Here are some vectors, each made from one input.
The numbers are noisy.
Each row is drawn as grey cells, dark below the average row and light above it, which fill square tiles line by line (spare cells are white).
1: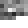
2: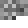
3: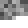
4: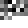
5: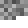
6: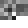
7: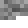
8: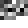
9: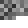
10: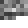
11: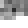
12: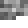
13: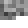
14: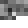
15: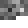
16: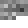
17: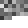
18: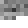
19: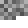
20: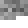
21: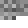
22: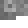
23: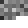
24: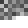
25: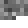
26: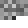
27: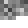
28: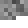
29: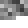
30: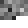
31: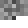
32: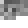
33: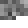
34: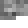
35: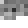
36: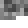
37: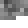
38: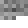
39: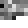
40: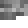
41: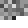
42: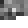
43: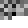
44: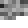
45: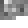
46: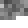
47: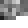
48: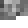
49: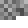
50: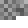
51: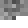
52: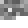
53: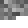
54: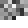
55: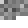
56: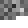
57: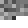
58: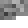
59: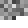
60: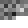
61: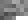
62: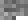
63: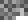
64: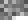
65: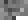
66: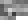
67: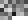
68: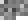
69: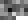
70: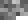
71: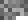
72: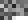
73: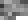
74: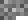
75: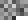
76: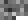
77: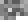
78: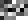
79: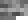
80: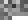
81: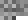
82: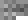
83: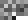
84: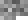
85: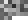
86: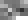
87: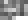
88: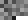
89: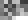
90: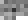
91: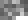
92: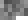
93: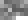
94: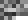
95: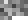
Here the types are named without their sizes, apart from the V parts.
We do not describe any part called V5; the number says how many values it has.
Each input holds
a list of items, each a true/false value and a value of V5.
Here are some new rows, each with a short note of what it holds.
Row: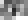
a list of one item
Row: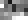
a list of one item
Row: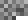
a list of one item
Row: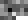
a list of one item
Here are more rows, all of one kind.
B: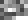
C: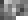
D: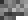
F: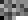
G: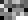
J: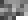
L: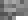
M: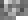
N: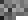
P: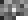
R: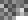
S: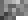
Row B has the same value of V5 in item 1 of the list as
C and M.
